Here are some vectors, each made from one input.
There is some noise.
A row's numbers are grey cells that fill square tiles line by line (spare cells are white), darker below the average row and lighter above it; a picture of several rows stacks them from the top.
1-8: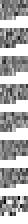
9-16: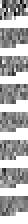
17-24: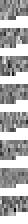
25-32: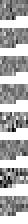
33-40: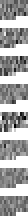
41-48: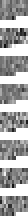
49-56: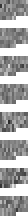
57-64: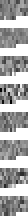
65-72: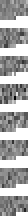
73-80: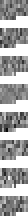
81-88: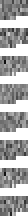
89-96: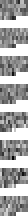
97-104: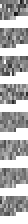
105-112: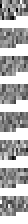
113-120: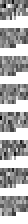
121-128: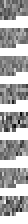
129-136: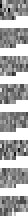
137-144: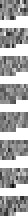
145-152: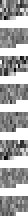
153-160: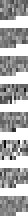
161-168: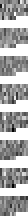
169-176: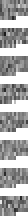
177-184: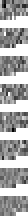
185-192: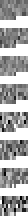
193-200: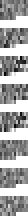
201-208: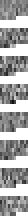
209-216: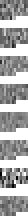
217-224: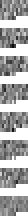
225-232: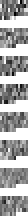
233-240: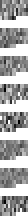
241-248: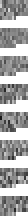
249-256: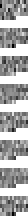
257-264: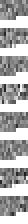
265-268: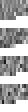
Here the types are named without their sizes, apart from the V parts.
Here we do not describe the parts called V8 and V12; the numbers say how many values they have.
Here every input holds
a point on a line, a true/false value and a value of V8, together with either a node of a tree, or a value of V12.
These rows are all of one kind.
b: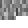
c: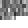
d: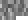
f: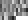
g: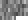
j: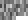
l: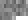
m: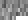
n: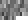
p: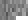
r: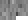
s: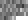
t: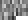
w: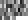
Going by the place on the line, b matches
l, m and w.
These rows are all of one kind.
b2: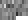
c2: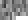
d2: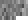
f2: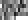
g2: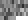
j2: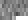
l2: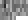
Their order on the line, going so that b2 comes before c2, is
j2, b2, c2, l2, d2, f2, g2.
